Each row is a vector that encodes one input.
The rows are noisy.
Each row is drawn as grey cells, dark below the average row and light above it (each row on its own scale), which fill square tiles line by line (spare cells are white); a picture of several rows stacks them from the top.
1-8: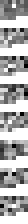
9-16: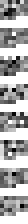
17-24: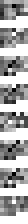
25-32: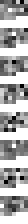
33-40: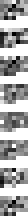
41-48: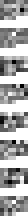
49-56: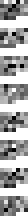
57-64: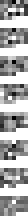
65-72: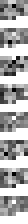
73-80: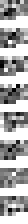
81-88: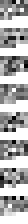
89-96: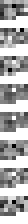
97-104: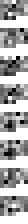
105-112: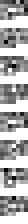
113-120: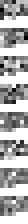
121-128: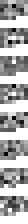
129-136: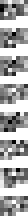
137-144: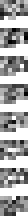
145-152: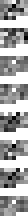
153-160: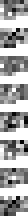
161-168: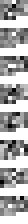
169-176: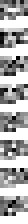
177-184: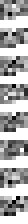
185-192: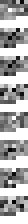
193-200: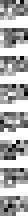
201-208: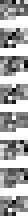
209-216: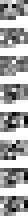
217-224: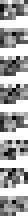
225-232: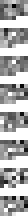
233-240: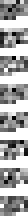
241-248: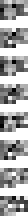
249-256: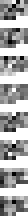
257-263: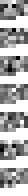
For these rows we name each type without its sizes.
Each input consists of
four true/false values, together with either a point on a circle, or a fixed value.
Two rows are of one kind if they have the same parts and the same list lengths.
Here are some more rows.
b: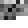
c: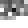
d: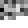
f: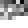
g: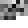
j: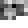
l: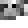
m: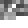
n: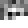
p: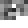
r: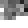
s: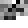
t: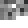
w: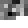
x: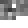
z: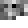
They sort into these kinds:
b, g, j, l, s, z
c, d, f, m, n, p, r, t, w, x

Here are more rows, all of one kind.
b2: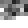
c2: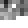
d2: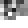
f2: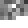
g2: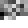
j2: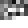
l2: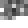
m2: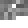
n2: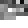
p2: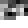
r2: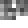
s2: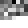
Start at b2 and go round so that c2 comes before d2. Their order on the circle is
b2, s2, n2, j2, p2, g2, f2, m2, r2, c2, d2, l2.
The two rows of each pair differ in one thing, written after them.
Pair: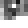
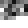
the place on the circle
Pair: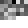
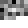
the place on the circle
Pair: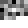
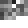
the place on the circle
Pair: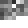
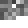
the place on the circle
